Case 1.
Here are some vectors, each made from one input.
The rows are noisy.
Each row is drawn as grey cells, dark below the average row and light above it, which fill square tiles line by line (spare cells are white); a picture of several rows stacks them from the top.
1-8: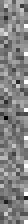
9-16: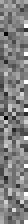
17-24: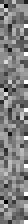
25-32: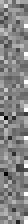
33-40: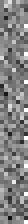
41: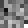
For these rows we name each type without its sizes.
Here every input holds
a node of a tree.
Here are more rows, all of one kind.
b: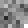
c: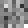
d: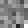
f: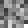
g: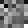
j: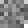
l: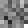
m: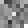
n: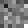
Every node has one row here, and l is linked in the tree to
m.
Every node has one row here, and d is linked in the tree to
j and n.
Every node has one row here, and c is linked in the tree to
b and f.
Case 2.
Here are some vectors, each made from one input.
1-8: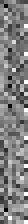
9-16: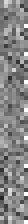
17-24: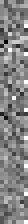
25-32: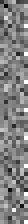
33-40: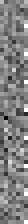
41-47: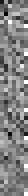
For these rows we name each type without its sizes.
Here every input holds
a node of a tree.
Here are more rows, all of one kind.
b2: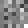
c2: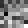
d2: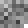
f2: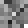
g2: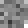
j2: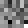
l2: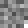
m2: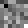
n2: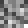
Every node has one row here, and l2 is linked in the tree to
g2 and m2.
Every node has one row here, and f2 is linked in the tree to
g2 and j2.
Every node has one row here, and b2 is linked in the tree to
d2 and n2.
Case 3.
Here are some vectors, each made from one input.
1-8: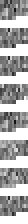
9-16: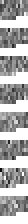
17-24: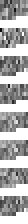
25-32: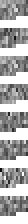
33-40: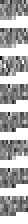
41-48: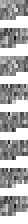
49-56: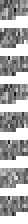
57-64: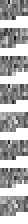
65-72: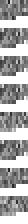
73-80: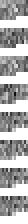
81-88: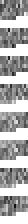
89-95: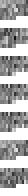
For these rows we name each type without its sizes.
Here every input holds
either a point on a circle, or a fixed value.
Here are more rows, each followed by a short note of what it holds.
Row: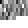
a fixed value
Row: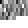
a fixed value
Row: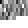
a fixed value
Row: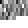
a fixed value
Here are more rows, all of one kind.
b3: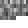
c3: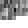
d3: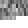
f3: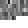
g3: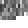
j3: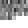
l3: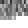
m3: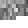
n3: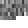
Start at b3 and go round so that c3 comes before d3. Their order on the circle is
b3, f3, n3, g3, c3, j3, l3, d3, m3.
